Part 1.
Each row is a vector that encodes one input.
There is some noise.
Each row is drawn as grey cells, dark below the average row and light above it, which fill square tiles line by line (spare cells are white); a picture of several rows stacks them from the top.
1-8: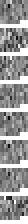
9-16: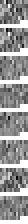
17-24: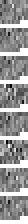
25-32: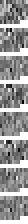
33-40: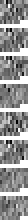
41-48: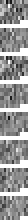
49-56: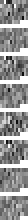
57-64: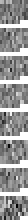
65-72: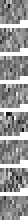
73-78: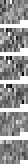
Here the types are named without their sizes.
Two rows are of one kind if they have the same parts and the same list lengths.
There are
2 kinds of row.
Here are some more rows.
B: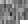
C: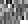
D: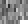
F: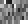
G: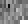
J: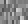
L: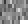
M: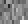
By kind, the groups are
B, D, G, J, L, M
C, F

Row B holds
a node of a tree.
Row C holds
a point on a line.
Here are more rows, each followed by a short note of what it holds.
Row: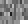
a node of a tree
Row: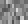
a node of a tree
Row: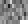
a node of a tree
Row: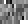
a point on a line
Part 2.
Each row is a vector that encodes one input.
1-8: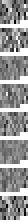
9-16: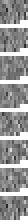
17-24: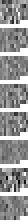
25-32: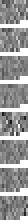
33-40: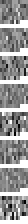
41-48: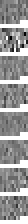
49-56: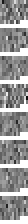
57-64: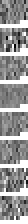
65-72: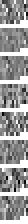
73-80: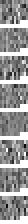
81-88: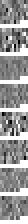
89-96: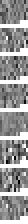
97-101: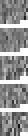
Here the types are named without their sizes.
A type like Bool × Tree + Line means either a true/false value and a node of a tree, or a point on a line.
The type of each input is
Label + Line.
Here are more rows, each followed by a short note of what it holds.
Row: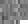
a point on a line
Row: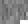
a point on a line
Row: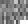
a point on a line
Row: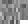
a point on a line
